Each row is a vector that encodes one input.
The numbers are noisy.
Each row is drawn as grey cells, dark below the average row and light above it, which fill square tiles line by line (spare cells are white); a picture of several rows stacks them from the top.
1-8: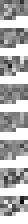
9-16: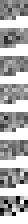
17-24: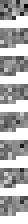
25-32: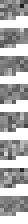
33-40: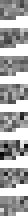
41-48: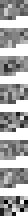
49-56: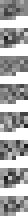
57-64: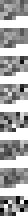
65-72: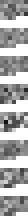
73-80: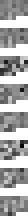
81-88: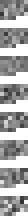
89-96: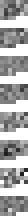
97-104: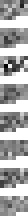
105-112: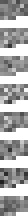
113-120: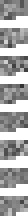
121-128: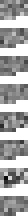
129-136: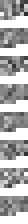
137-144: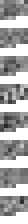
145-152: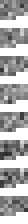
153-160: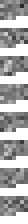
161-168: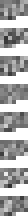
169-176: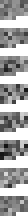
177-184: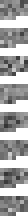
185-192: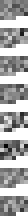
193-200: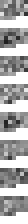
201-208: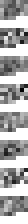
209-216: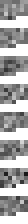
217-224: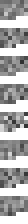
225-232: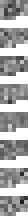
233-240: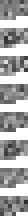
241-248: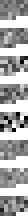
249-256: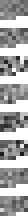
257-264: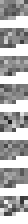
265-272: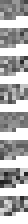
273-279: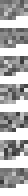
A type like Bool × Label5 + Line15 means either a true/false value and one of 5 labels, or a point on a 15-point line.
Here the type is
(Line3 × Line3 + Unit) × Tree13 + Line7 × Tree8.
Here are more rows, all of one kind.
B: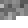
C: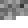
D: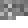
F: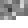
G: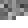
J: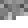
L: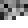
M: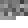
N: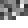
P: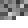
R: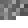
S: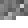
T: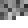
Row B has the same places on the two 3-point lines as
F, M and S.
